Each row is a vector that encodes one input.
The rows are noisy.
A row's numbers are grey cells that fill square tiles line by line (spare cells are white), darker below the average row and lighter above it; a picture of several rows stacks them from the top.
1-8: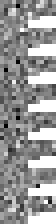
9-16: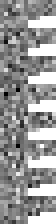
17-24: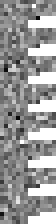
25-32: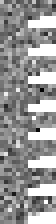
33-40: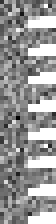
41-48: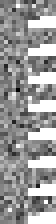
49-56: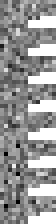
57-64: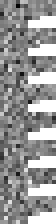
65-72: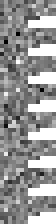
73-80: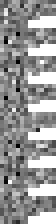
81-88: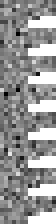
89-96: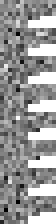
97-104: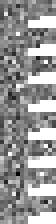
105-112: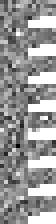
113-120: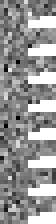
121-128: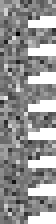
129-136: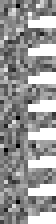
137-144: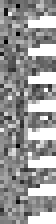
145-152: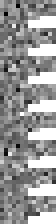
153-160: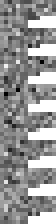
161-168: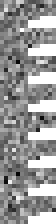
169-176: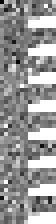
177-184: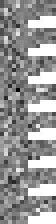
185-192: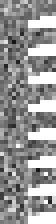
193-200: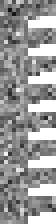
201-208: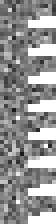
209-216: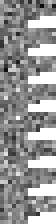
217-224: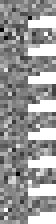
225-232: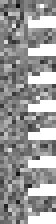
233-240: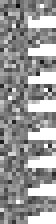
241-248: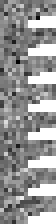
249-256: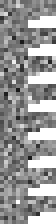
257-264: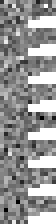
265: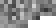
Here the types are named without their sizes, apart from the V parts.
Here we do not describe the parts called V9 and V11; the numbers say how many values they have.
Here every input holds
either a node of a tree and a value of V9, or a true/false value and a value of V11.
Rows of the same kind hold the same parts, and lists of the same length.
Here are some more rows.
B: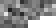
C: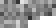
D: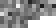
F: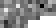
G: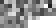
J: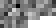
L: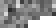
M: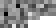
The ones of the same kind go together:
B, C, D, F, L
G, J, M

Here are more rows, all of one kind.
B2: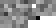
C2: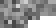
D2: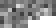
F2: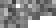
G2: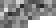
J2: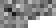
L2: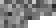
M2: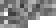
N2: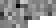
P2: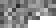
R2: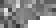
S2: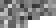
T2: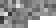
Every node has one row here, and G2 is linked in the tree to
L2.
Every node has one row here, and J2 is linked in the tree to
M2.
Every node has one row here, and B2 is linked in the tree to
P2.
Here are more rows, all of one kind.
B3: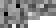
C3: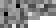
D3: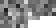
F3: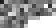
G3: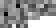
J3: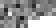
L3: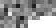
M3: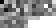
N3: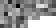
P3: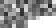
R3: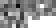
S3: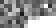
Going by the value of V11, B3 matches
C3, G3 and P3.
